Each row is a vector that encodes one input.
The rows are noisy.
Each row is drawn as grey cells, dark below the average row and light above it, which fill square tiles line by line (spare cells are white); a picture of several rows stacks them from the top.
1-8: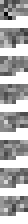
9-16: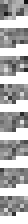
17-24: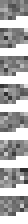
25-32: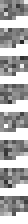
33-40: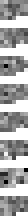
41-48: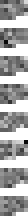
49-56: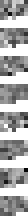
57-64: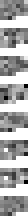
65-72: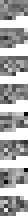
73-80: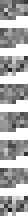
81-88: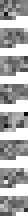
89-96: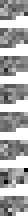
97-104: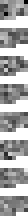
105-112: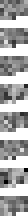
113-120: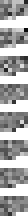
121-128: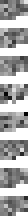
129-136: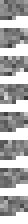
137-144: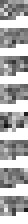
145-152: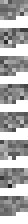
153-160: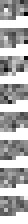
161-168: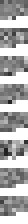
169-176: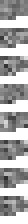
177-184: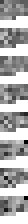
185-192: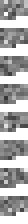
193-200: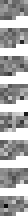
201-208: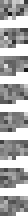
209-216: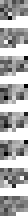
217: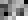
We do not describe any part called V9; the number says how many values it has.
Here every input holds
a point on a 4-point line, together with a list of up to two items, each a true/false value and a value of V9.
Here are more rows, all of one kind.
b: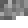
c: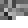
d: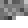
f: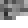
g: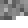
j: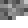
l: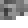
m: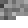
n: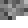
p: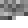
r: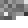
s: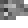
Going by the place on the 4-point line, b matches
c, j, n and s.
